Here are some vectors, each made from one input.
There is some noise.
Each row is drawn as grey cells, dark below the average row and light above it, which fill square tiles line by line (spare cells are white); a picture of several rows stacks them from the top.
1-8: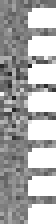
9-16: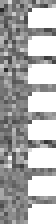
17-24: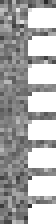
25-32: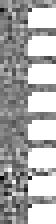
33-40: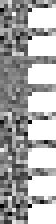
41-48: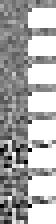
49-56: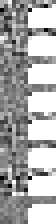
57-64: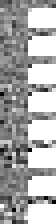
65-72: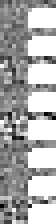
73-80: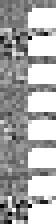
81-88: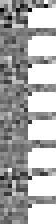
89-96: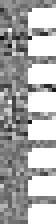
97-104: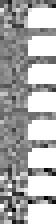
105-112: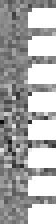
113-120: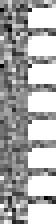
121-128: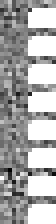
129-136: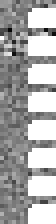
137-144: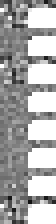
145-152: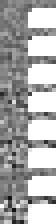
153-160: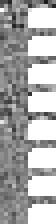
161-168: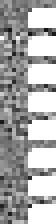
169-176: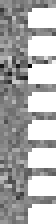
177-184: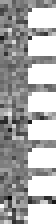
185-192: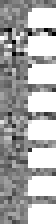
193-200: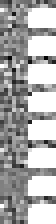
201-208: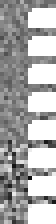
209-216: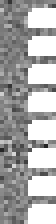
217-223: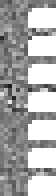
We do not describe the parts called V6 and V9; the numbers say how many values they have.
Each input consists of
either a node of a 10-node tree and a value of V9, or a true/false value and a value of V6.
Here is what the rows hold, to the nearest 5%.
About 75% of them hold a node of a 10-node tree and a value of V9. The rest hold a true/false value and a value of V6.
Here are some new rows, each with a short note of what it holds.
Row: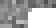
a true/false value and a value of V6
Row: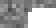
a node of a 10-node tree and a value of V9
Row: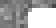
a node of a 10-node tree and a value of V9
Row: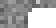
a true/false value and a value of V6
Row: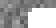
a node of a 10-node tree and a value of V9
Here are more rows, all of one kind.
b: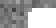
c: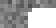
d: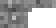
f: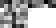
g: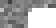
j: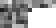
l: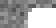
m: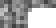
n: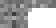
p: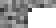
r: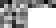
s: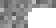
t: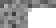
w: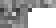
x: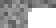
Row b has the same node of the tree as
f, r, w and x.
